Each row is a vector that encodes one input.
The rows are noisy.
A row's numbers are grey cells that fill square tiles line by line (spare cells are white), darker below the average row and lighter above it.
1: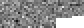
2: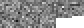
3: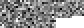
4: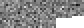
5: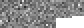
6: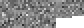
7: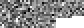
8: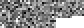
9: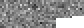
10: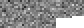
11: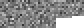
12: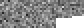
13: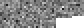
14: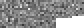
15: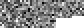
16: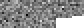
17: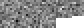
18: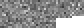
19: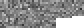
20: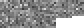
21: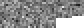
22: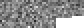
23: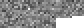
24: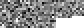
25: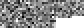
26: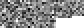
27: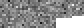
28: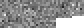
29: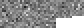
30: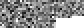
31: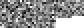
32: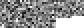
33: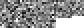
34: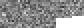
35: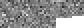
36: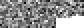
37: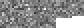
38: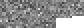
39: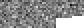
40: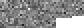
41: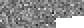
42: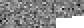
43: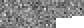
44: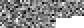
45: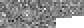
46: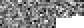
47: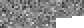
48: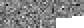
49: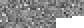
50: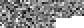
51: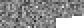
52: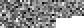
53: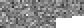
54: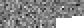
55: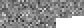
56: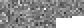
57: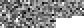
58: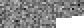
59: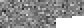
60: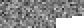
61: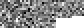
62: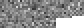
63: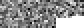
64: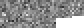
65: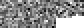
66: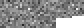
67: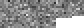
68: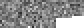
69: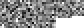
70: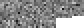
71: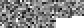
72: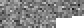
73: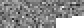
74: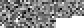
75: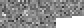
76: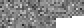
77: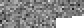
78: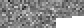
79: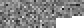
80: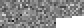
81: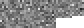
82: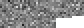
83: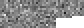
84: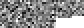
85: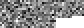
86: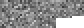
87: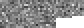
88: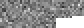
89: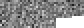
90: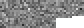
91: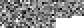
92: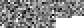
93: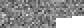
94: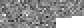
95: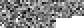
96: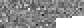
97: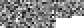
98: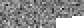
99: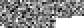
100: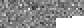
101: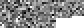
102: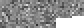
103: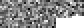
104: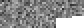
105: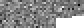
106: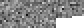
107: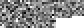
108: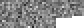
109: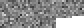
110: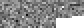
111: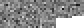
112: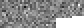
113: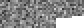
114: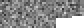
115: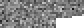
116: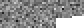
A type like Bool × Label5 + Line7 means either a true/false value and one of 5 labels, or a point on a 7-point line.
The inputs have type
Line4 + List2(Bool × Line5).
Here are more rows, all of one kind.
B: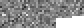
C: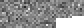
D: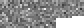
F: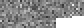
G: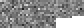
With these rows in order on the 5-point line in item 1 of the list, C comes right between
B and F.
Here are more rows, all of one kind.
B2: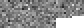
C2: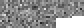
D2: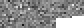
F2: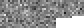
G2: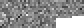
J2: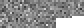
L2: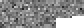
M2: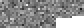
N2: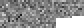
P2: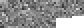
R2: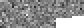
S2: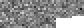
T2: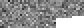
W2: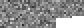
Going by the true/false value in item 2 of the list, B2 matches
F2, P2, R2 and T2.
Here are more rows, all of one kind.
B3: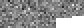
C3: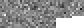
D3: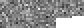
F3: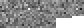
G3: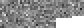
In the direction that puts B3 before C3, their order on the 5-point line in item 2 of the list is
B3, F3, C3, G3, D3.
